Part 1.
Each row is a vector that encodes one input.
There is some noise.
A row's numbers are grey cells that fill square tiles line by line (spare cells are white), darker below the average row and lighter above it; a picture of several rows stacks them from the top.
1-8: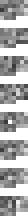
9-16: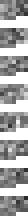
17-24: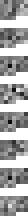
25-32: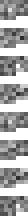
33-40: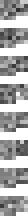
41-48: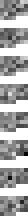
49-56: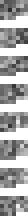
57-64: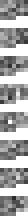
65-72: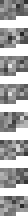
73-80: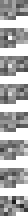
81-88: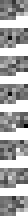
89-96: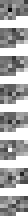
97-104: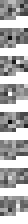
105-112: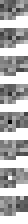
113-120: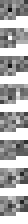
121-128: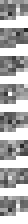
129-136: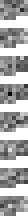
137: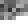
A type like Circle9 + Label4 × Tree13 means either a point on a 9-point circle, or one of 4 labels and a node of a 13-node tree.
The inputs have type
Bool × Label11.
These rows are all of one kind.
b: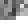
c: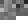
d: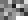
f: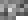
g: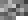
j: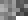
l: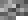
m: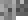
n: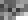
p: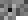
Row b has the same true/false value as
d and n.
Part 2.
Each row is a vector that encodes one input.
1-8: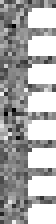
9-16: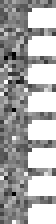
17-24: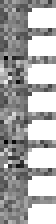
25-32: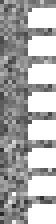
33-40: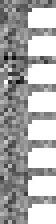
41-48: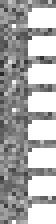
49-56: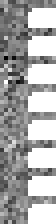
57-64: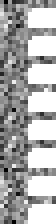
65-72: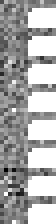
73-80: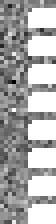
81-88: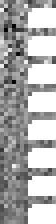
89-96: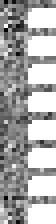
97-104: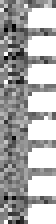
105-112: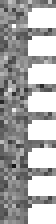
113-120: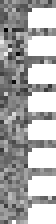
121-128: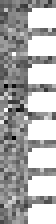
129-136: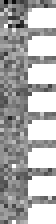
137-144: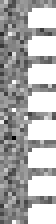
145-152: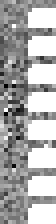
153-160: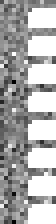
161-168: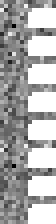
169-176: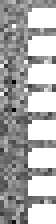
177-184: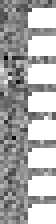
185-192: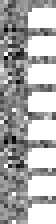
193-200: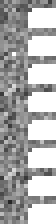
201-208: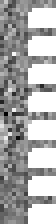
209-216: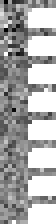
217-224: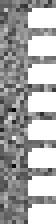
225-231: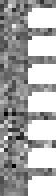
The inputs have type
Bool × (Tree10 + Unit).
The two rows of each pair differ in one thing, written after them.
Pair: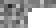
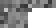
the true/false value
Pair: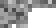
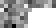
the node of the tree
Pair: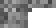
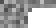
the true/false value
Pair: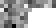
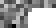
the true/false value
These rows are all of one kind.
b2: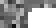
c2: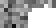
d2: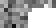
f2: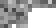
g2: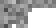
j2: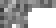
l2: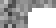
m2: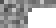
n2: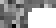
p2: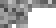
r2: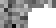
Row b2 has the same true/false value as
j2 and n2.
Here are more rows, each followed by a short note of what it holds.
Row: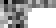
a true/false value
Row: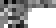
a true/false value
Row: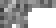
a node of a 10-node tree and a true/false value
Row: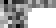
a true/false value
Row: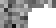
a node of a 10-node tree and a true/false value
